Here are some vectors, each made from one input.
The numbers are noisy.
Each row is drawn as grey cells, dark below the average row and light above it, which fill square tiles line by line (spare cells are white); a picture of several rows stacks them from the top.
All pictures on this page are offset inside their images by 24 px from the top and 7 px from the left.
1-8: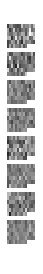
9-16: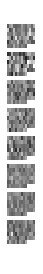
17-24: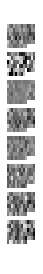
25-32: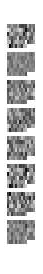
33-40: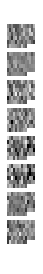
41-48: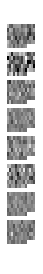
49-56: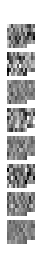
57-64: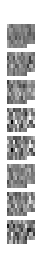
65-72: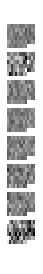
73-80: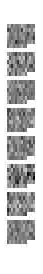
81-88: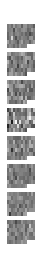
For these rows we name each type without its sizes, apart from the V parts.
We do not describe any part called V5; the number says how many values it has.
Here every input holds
a point on a line, a node of a tree and a value of V5.
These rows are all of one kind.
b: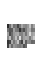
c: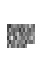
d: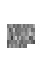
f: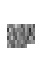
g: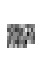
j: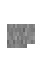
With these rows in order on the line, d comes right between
b and f.
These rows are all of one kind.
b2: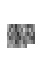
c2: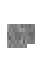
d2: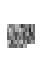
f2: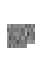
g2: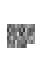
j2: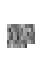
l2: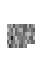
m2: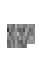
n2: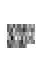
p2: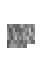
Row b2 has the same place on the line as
f2 and p2.
